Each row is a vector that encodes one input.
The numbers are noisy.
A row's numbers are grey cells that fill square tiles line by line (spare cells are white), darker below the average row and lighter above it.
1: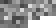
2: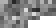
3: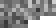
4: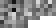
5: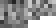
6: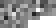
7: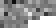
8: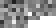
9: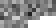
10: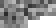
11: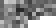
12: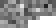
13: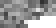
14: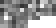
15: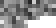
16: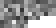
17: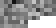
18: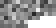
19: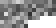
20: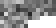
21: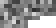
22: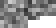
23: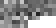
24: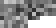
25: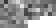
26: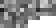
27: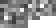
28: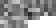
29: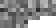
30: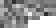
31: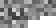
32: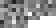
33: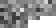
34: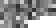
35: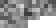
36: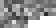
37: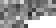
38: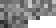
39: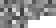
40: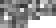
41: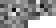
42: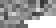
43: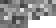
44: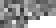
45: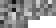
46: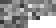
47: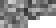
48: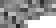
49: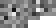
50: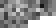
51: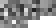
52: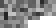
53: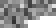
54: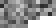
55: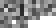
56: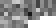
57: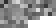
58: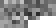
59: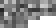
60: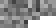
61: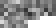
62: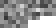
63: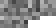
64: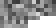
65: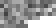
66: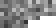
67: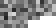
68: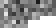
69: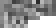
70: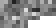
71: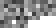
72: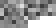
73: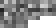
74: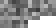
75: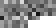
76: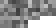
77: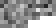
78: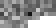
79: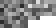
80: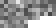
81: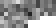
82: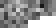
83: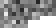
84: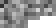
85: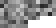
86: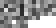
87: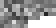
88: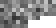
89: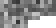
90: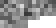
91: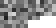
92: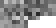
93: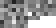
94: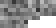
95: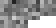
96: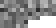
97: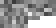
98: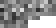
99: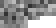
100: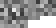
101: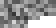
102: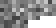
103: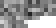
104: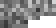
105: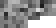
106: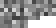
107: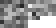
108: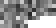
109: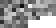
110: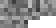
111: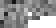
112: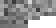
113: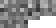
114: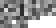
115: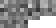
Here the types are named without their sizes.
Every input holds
a point on a line, together with either a point on a circle, or a point on a line.
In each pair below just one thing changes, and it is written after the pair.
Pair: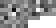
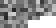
the place on the circle
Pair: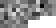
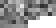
the place on the line
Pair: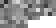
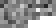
the place on the circle
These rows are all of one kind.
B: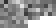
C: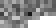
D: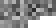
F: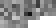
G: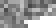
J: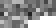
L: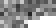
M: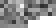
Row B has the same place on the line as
G and M.
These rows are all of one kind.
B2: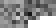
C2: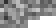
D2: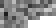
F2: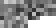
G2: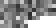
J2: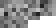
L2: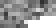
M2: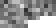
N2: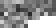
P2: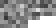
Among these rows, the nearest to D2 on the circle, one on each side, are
F2 and G2.
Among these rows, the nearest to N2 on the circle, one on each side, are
L2 and M2.
